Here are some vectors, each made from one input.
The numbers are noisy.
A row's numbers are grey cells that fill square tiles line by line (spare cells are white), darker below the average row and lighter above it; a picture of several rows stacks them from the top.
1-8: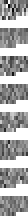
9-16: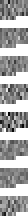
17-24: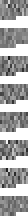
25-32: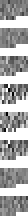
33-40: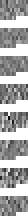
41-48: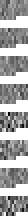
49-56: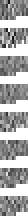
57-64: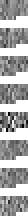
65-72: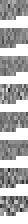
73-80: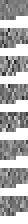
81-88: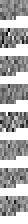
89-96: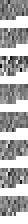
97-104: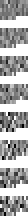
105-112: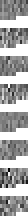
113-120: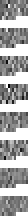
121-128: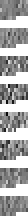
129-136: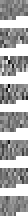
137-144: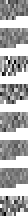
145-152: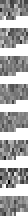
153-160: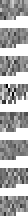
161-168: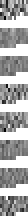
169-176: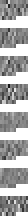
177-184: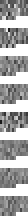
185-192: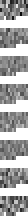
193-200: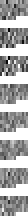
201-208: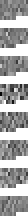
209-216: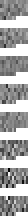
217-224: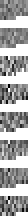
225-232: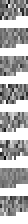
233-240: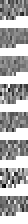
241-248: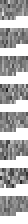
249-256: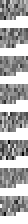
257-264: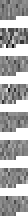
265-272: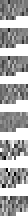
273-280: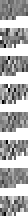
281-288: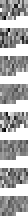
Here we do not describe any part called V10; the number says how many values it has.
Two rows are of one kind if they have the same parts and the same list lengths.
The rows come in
4 kinds.
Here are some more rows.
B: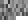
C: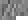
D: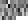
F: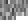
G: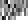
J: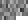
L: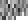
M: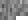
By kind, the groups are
B, C
D, L, M
F, J
G

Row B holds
two values of V10.
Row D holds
a point on each of two 5-point lines and a value of V10.
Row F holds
three true/false values.
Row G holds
a fixed value.
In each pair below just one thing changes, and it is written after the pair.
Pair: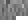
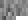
the value of V10
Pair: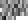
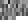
the place on one of the two 5-point lines
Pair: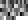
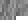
the place on one of the two 5-point lines
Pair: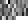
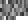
the value of V10
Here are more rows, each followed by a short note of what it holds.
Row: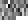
a point on each of two 5-point lines and a value of V10
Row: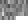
a fixed value
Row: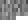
three true/false values
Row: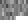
a fixed value
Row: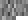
two values of V10
